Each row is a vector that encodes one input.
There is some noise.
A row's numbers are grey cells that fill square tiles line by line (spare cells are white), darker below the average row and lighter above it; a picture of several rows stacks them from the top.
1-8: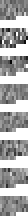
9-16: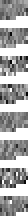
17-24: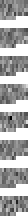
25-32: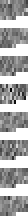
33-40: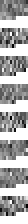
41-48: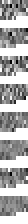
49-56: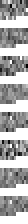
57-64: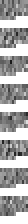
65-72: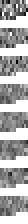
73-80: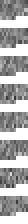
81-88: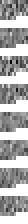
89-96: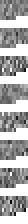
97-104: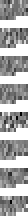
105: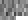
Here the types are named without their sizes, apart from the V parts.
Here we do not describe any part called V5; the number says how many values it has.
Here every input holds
a list of items, each a true/false value and a value of V5.
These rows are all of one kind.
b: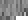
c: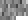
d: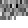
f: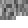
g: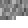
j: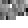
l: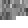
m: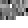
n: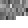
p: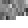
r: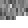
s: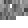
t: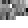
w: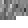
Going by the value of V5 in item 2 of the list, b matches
j, p and r.
